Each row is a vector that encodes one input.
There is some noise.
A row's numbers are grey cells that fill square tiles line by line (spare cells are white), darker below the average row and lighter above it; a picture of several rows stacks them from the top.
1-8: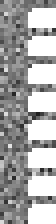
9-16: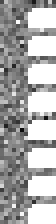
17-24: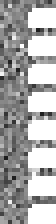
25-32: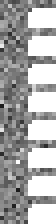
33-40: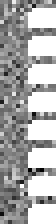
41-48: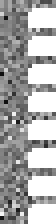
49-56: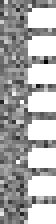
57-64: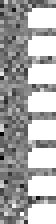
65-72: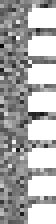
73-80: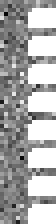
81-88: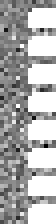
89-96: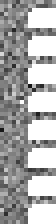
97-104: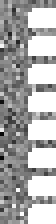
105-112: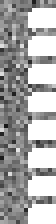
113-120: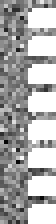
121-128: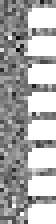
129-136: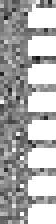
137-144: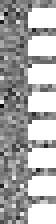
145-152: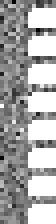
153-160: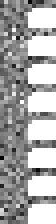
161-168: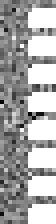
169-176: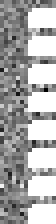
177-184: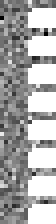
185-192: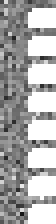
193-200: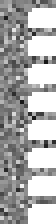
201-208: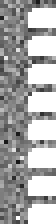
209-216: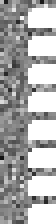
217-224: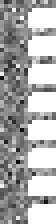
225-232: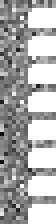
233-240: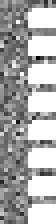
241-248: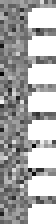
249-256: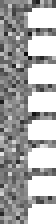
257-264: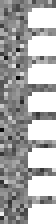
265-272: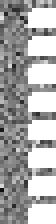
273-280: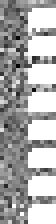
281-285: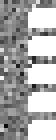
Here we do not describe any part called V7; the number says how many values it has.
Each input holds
a node of a 15-node tree, together with a list of up to two items, each one of 10 labels and a value of V7.
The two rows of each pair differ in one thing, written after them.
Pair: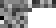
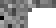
the value of V7 in item 2 of the list
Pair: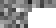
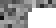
the node of the tree
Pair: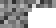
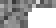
the label in item 2 of the list
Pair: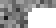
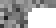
the label in item 2 of the list
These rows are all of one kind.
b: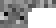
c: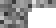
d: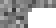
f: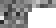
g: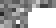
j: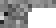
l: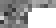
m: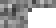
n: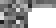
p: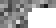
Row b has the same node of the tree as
j, l and n.
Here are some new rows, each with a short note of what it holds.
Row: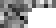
a node of a 15-node tree, together with a list of two items
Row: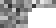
a node of a 15-node tree, together with the empty list
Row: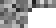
a node of a 15-node tree, together with a list of one item
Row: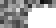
a node of a 15-node tree, together with a list of one item
